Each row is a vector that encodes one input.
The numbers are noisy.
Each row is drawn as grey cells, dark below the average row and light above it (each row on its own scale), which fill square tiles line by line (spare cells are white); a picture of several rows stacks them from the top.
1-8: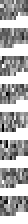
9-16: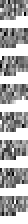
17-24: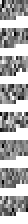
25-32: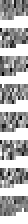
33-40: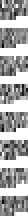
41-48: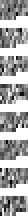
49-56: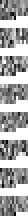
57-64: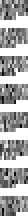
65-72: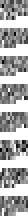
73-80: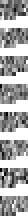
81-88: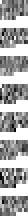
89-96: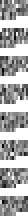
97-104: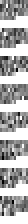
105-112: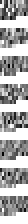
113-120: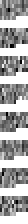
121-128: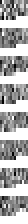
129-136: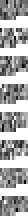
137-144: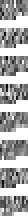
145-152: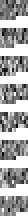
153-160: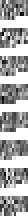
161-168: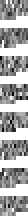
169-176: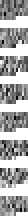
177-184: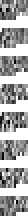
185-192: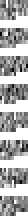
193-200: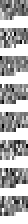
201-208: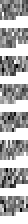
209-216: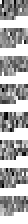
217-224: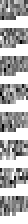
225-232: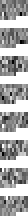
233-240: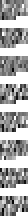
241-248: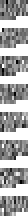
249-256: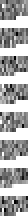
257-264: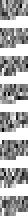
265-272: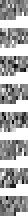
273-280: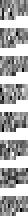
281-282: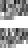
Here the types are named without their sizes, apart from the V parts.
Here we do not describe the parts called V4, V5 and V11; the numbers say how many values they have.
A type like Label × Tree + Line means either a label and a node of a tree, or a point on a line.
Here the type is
Bool × Tree × (Tree + V5) × V4 × V11.
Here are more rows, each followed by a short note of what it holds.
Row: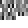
a node of each of two trees, a true/false value, a value of V4 and a value of V11
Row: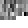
a node of a tree, a true/false value, a value of V4, a value of V5 and a value of V11
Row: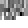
a node of a tree, a true/false value, a value of V4, a value of V5 and a value of V11
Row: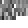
a node of each of two trees, a true/false value, a value of V4 and a value of V11
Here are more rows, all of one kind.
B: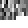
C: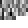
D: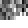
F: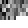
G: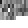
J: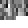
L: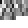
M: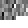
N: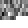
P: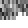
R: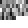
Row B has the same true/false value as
L and N.
